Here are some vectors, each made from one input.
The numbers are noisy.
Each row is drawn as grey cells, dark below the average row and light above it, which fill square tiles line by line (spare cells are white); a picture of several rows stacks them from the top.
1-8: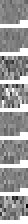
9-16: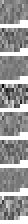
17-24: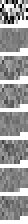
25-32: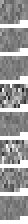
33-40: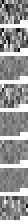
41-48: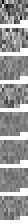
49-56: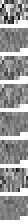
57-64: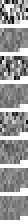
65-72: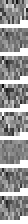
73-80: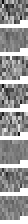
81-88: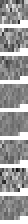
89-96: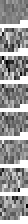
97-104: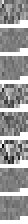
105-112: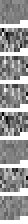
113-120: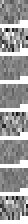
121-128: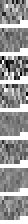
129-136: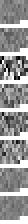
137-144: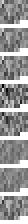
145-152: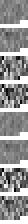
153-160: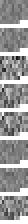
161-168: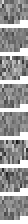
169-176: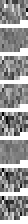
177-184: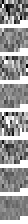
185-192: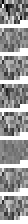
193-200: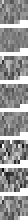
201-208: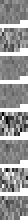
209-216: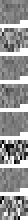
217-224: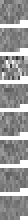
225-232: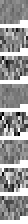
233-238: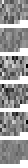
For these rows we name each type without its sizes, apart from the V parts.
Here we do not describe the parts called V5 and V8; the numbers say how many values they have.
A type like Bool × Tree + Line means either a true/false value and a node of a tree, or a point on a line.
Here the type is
Bool × (Line + V8) × V5 + Circle.
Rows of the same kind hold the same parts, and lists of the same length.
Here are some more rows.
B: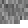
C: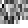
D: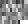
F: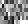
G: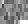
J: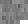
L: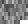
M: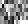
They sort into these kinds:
B, G, M
C, F, J, L
D

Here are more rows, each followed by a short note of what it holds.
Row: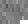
a true/false value, a value of V5 and a value of V8
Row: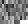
a true/false value, a value of V5 and a value of V8
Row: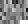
a point on a circle
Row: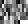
a point on a circle
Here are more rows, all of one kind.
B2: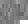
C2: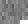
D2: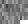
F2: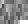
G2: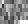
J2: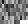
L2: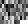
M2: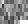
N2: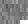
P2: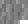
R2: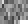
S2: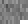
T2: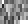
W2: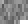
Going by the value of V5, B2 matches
F2, G2, M2 and S2.
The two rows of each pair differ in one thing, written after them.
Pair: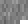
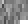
the true/false value
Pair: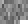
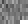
the value of V8
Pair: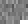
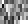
the value of V8
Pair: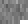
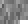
the true/false value
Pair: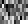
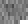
the value of V5
